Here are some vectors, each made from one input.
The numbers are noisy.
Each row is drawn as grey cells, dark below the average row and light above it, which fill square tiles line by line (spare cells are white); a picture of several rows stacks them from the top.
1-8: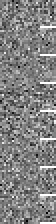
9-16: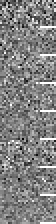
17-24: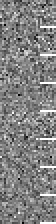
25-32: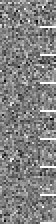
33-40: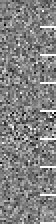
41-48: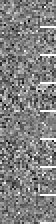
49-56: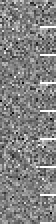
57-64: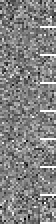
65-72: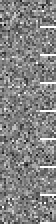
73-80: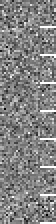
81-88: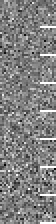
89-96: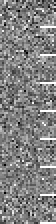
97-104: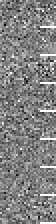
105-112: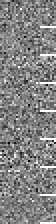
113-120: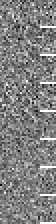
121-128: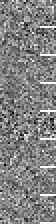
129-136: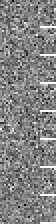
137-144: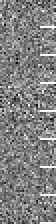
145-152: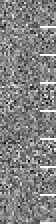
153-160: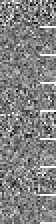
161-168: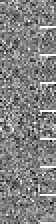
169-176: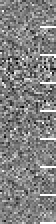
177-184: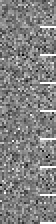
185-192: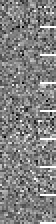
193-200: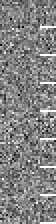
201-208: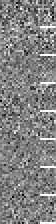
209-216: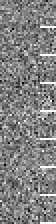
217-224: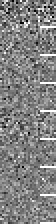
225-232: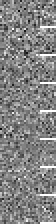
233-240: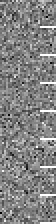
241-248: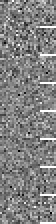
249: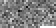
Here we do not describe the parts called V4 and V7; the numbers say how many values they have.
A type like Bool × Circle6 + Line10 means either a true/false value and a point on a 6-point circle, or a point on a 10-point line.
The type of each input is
Bool × (Circle6 + V7) × V4 + Tree9.
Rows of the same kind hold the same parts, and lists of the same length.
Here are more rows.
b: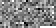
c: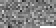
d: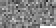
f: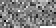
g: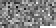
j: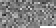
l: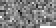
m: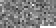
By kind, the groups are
b, f
c, m
d, g, j, l

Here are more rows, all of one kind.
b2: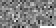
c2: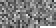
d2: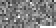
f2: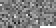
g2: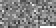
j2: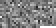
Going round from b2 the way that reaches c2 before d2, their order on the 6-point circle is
b2, j2, g2, f2, c2, d2.
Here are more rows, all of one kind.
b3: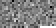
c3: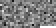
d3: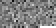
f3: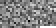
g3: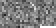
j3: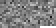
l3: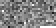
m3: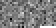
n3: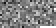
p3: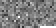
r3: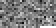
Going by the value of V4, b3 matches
d3, g3 and l3.
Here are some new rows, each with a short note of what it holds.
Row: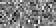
a node of a 9-node tree
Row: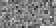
a true/false value, a value of V4 and a value of V7
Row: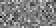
a node of a 9-node tree
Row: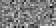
a point on a 6-point circle, a true/false value and a value of V4
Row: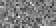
a point on a 6-point circle, a true/false value and a value of V4
